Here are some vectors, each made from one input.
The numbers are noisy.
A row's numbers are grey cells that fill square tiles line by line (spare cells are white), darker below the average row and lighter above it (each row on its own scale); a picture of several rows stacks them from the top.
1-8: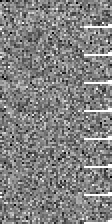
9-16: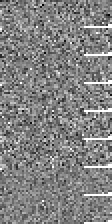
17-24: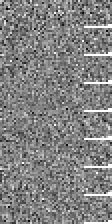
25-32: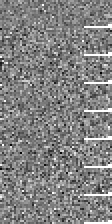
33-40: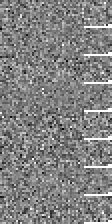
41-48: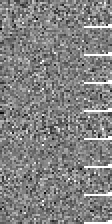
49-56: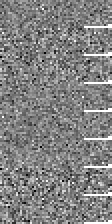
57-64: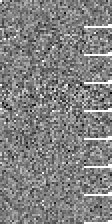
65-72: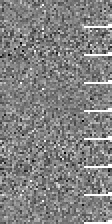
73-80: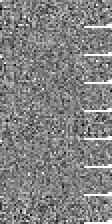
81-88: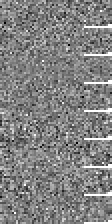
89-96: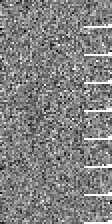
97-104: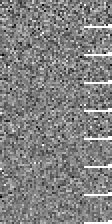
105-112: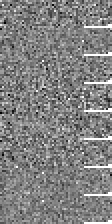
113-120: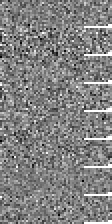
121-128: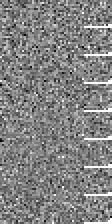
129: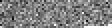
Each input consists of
either one of 5 labels, or a point on a 6-point line.
